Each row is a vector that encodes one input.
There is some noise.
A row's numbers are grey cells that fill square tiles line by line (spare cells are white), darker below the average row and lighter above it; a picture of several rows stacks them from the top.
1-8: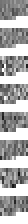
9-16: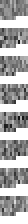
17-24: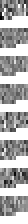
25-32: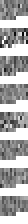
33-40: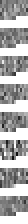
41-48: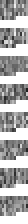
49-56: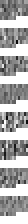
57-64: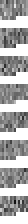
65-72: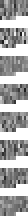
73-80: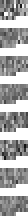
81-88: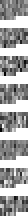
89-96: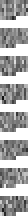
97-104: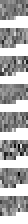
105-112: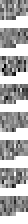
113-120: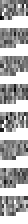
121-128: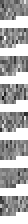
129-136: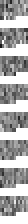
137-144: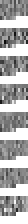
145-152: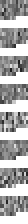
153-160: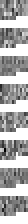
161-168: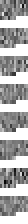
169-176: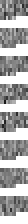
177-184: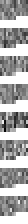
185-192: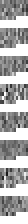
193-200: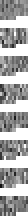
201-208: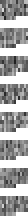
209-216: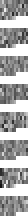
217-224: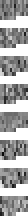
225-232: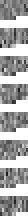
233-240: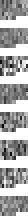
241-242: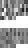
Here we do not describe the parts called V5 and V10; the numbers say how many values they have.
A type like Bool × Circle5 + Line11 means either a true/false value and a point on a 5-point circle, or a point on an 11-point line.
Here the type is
Bool × Circle6 × V5 + V10.
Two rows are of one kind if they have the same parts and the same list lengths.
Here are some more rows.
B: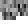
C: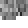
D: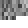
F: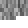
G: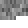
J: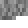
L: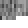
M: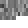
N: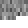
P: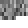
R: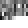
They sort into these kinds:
B, D, F, G, L, M, N
C, J, P, R

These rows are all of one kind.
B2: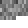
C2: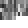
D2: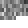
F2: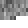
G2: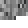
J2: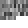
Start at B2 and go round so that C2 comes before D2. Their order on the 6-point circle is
B2, F2, C2, G2, J2, D2.
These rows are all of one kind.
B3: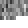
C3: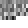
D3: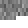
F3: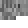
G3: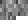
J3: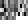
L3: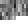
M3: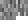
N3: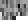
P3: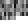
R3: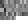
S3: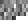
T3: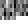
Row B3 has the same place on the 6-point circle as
G3, P3 and T3.
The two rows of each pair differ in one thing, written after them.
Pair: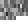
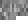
the true/false value
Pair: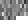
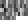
the value of V5
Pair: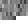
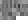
the value of V5
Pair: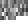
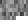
the value of V5
